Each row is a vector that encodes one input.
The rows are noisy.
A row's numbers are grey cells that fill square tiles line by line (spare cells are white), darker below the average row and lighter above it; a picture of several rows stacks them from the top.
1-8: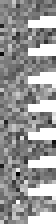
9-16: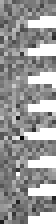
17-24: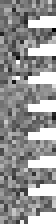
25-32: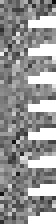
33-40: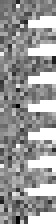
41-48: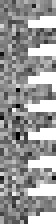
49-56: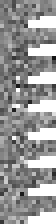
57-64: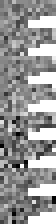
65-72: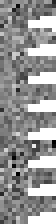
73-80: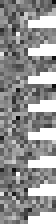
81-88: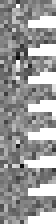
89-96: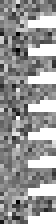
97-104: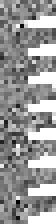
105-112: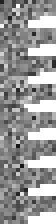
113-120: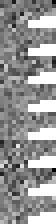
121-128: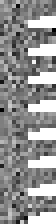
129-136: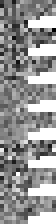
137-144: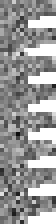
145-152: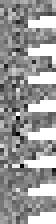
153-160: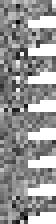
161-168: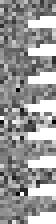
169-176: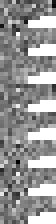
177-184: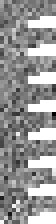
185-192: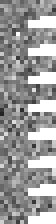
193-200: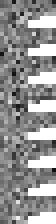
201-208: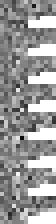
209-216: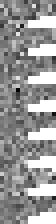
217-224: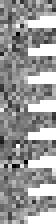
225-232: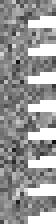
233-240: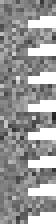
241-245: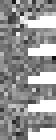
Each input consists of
three true/false values, together with a list of up to two points on a 9-point line.
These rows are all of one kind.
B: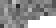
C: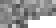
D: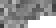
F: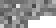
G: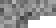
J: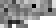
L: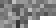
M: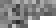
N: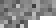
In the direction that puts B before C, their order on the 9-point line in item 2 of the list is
B, L, J, M, N, D, C, G, F.
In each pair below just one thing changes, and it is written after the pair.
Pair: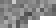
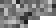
the place on the 9-point line in item 2 of the list
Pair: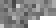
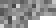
one of the three true/false values
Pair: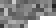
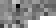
the place on the 9-point line in item 2 of the list
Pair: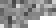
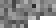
the place on the 9-point line in item 1 of the list
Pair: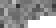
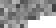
the place on the 9-point line in item 1 of the list
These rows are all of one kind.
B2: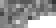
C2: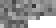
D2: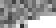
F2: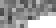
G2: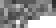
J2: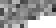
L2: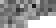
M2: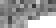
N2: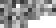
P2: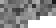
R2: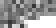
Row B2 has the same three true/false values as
F2, L2, M2 and P2.
